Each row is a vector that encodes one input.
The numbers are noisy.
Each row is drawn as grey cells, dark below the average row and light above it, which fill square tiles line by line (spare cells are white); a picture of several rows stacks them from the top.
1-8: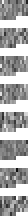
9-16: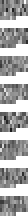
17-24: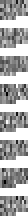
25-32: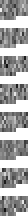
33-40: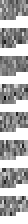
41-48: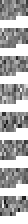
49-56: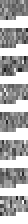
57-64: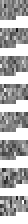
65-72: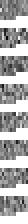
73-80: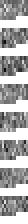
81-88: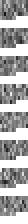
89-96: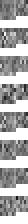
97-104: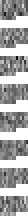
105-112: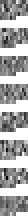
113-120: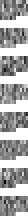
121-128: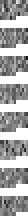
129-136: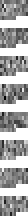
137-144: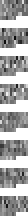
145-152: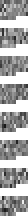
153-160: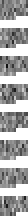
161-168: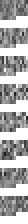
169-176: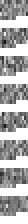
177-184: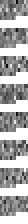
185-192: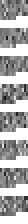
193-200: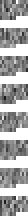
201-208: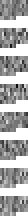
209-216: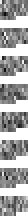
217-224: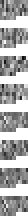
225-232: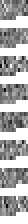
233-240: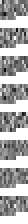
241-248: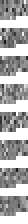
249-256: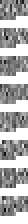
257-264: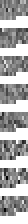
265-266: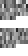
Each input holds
a point on a 16-point circle and a node of a 20-node tree.
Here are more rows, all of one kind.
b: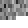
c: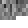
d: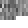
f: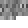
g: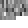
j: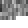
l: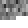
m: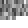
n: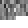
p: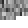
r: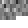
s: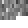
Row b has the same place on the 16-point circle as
j and m.
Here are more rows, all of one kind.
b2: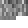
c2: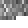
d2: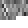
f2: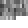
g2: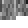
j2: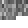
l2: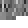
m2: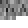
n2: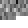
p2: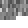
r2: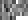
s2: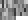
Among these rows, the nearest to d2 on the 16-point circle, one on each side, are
f2 and p2.
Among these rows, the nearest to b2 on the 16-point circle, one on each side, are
c2 and p2.
